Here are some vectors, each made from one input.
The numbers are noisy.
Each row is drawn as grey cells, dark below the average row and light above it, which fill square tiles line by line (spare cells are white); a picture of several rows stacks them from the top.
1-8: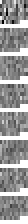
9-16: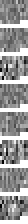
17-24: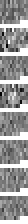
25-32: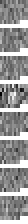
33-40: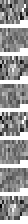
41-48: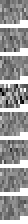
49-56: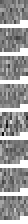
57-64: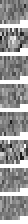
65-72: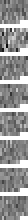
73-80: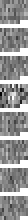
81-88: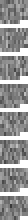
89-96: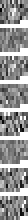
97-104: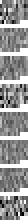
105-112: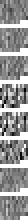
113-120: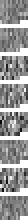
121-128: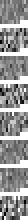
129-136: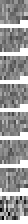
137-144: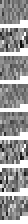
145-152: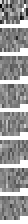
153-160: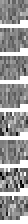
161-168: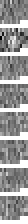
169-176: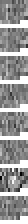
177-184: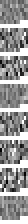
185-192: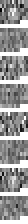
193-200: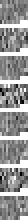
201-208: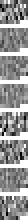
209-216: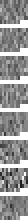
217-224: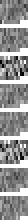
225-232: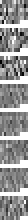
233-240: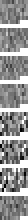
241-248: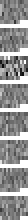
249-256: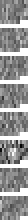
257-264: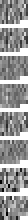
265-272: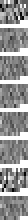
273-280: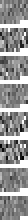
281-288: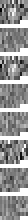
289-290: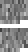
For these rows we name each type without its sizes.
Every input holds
either a node of a tree, or a list of points on a line.
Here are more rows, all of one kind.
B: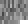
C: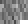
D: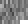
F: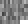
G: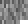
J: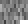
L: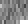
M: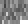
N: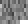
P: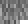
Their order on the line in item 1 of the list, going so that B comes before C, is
D, N, P, G, M, F, L, B, C, J.
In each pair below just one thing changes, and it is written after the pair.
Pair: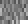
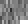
the place on the line in item 2 of the list
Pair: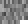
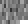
the place on the line in item 1 of the list
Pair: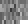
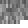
the place on the line in item 1 of the list
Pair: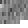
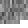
the place on the line in item 2 of the list
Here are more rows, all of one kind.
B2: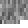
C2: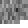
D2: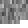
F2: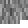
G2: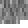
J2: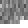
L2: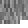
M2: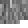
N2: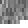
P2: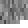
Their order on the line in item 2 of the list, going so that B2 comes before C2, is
B2, N2, J2, L2, F2, M2, G2, P2, C2, D2.
